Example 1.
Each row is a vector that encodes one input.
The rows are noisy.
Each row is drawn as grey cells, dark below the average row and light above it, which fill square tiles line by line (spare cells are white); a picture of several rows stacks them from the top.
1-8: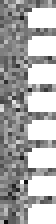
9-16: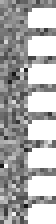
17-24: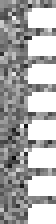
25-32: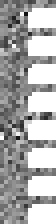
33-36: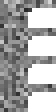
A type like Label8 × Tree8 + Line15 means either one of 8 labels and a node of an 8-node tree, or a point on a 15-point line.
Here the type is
Tree8.
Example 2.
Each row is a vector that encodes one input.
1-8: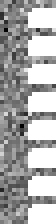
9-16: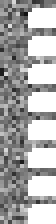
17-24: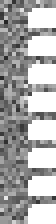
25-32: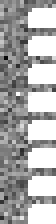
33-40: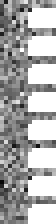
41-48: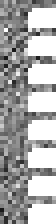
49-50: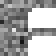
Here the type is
Line10.
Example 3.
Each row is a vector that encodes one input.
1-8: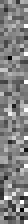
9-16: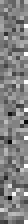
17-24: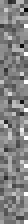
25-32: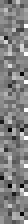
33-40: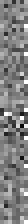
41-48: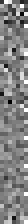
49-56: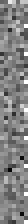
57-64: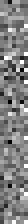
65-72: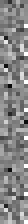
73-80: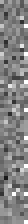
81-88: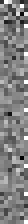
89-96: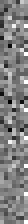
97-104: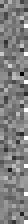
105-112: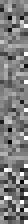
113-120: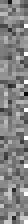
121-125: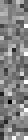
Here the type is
Tree20 + Unit.
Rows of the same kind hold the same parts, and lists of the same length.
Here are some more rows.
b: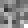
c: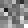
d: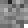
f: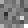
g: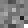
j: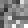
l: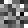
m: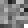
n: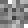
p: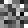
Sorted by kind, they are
b, c, d, f, g, j, m, n
l, p

